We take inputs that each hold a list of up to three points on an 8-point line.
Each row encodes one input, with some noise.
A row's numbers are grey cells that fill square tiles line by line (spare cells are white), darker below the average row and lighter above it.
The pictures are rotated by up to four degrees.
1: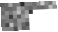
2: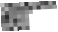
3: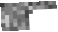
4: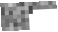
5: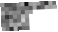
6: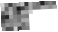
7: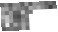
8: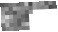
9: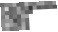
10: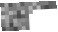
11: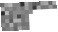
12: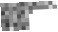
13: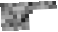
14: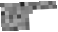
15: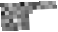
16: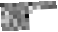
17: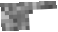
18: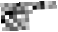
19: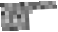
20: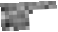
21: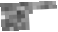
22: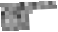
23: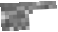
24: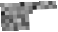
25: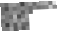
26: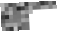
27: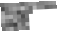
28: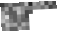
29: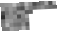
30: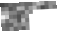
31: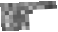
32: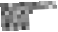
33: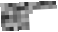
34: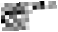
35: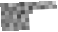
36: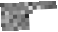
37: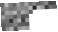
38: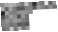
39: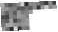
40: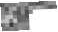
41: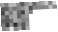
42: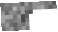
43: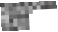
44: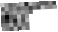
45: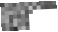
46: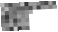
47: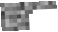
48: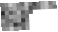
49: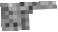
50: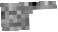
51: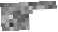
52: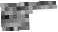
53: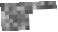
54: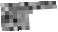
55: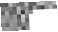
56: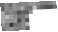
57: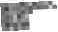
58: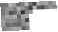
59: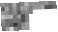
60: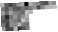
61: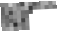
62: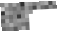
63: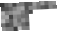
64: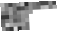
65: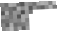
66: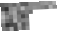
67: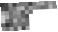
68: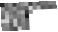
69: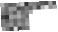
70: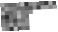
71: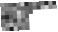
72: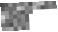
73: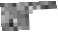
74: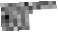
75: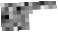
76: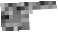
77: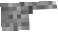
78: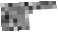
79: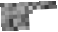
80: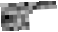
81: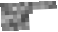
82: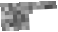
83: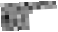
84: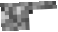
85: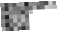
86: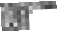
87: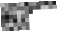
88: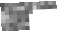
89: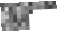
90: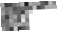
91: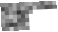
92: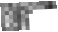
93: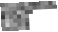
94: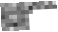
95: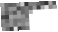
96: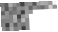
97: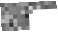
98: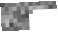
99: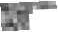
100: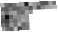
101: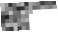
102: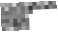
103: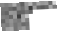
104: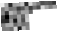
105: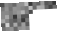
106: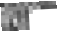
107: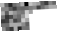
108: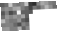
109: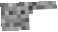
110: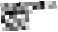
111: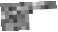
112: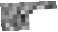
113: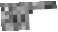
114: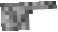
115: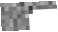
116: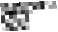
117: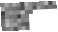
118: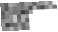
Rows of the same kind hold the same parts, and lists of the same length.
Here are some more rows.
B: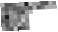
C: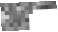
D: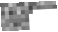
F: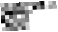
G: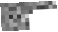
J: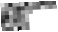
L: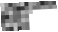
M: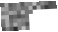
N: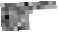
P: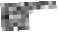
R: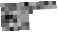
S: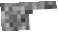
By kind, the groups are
B, J, L, N, P, R
C, M, S
D, G
F

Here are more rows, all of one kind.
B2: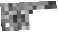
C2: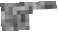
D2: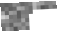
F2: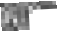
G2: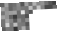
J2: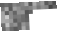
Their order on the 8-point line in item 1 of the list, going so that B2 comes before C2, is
F2, G2, B2, J2, C2, D2.
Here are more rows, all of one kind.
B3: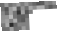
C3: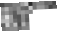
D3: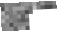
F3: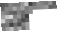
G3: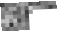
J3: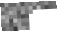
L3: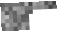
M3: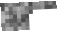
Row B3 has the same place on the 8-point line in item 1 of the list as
C3 and G3.
